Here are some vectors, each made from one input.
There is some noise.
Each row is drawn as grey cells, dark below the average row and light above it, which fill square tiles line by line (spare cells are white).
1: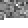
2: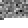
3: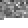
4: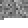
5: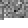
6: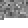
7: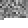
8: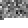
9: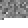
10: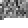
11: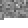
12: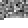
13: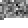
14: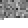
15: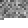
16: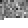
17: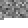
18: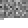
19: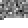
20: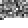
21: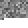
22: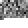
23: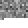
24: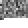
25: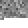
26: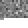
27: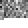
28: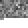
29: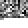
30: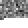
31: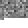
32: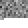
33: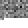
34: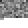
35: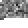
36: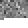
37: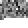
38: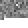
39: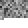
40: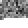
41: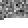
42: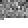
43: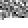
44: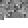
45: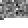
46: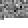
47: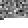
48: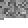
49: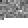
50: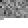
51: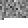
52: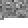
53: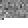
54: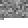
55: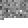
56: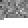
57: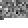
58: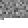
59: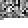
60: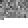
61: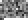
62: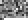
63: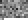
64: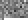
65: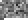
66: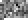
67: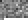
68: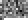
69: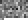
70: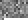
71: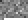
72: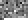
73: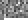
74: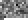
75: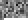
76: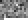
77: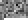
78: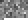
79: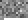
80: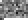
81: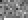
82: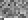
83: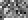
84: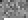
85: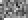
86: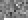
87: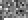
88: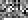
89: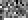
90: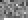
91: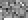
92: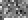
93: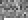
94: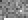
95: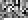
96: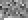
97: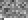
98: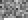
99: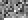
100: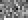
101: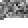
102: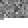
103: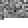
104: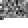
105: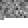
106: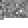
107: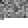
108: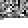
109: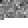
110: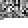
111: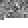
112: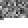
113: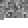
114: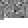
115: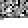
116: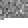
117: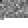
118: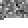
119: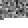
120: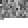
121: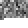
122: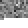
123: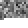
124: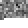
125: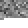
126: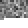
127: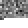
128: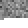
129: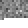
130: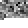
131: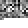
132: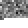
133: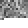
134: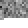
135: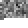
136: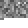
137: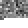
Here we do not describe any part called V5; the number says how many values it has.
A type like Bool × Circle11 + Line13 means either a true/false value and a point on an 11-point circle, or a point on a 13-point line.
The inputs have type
List2(Circle6 × Line3 × Line4 × V5).
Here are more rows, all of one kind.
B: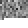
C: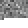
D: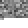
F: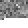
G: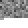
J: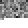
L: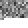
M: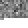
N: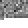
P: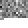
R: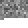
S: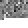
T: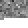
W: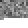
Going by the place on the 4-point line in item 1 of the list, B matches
C, F, L and S.
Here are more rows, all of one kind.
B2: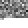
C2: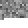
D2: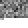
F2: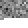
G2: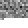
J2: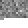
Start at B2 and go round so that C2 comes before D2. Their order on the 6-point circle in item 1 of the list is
B2, C2, J2, D2, G2, F2.
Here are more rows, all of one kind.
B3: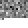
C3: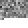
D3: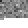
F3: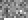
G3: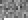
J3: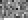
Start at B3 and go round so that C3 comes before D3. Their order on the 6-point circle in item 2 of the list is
B3, C3, F3, D3, G3, J3.
